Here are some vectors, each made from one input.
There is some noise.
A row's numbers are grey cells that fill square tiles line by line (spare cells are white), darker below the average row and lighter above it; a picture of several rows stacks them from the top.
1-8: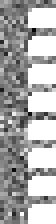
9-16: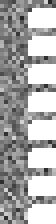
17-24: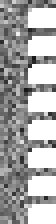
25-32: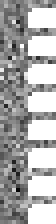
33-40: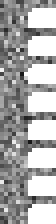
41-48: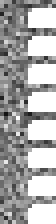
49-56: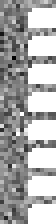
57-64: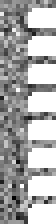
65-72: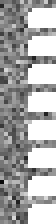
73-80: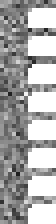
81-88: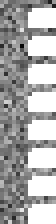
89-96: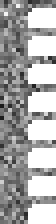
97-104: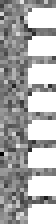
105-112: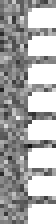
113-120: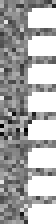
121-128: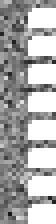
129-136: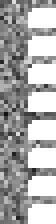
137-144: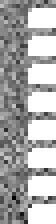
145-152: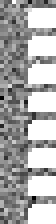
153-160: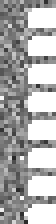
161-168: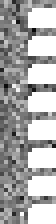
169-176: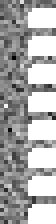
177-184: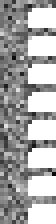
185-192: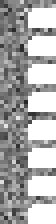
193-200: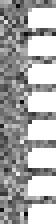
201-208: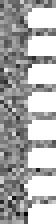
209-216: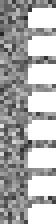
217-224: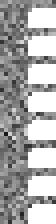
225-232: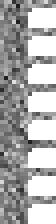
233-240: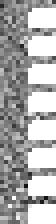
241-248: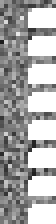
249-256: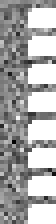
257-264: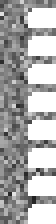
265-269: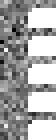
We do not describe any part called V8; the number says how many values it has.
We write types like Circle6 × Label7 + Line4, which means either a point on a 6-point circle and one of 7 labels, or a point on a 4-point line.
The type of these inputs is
(Circle14 + Unit) × Line16 + V8.
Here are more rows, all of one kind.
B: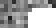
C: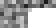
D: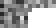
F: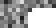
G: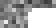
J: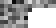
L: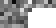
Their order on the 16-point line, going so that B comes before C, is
L, F, J, B, D, C, G.
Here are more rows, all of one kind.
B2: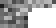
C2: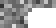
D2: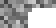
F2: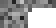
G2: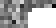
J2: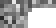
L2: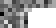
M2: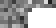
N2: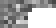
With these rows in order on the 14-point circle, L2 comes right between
B2 and C2.
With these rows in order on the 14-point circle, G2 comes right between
F2 and M2.
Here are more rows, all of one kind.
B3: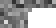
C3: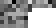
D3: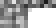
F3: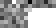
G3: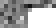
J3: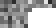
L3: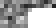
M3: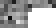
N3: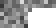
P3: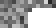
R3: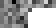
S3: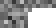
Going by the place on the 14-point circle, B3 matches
R3 and S3.
